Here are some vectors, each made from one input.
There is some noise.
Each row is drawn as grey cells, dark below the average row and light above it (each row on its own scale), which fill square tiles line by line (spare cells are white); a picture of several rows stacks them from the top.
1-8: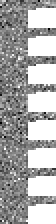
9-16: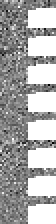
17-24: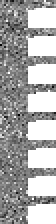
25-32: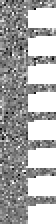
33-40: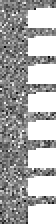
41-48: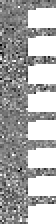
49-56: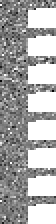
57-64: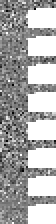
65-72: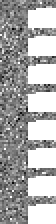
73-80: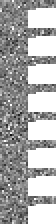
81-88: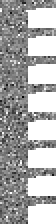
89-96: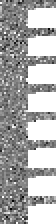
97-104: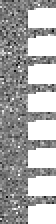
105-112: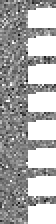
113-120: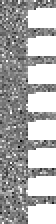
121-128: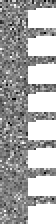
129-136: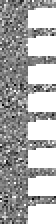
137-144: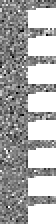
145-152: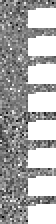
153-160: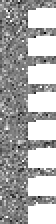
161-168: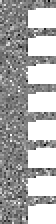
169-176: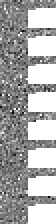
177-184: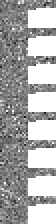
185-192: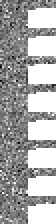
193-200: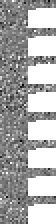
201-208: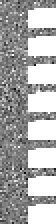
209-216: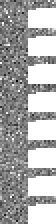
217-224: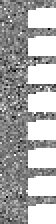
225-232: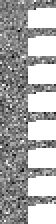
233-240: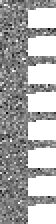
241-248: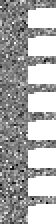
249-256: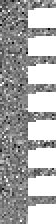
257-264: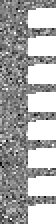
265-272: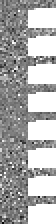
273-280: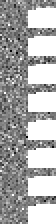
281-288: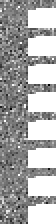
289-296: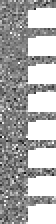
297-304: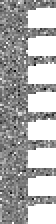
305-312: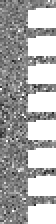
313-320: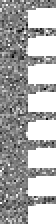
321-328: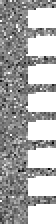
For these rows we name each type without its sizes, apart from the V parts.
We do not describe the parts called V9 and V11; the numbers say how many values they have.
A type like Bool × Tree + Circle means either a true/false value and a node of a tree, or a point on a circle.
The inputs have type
Bool × V9 + (Circle + Unit) × V11.
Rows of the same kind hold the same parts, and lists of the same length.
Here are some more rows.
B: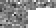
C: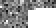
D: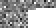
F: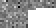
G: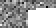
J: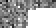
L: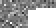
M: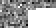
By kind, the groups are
B
C, D, F, G, J, L
M

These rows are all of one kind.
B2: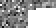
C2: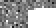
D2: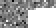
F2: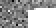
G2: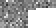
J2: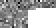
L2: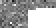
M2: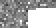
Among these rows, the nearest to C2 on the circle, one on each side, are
F2 and J2.
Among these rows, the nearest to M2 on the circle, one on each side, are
B2 and G2.
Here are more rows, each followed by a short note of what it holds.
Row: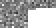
a value of V11
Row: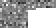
a value of V11
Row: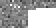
a value of V11
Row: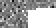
a true/false value and a value of V9
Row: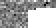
a true/false value and a value of V9
